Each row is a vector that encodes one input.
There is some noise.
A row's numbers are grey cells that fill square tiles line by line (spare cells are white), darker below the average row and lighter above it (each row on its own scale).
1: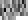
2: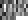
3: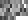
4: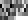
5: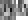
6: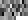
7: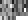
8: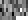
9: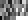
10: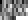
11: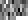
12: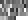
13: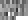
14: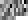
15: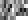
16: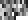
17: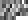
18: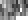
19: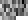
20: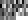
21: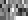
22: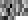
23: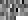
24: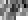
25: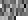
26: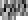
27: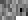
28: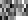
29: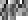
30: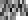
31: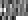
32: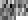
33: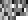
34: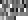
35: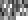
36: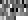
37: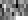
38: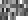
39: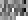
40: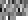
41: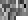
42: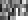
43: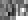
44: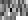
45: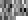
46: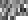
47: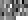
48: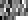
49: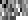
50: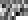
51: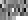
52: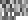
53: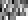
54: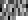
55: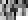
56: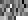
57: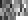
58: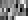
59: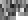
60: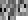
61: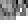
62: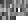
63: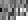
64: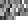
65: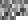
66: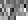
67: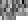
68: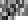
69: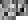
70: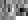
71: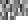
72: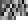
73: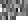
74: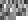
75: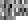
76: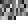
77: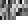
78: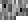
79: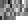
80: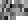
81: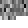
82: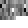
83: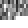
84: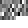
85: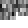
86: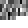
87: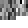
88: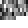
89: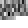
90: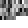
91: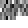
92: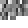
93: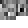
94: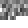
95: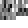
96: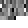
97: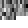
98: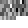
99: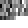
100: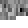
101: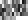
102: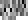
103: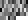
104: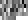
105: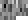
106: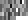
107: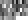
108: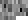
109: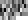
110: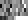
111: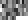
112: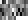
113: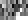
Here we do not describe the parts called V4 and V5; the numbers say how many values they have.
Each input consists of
one of 6 labels, together with either a fixed value, or a true/false value, a value of V4 and a value of V5.
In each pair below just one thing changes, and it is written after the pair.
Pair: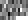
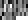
the value of V4
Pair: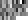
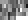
the label
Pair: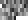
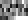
the label
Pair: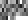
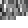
the true/false value
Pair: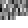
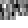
the true/false value
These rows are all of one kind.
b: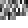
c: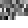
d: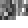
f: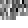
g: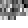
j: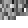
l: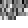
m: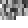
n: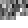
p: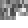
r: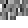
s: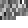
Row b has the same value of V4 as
d, f, l and r.
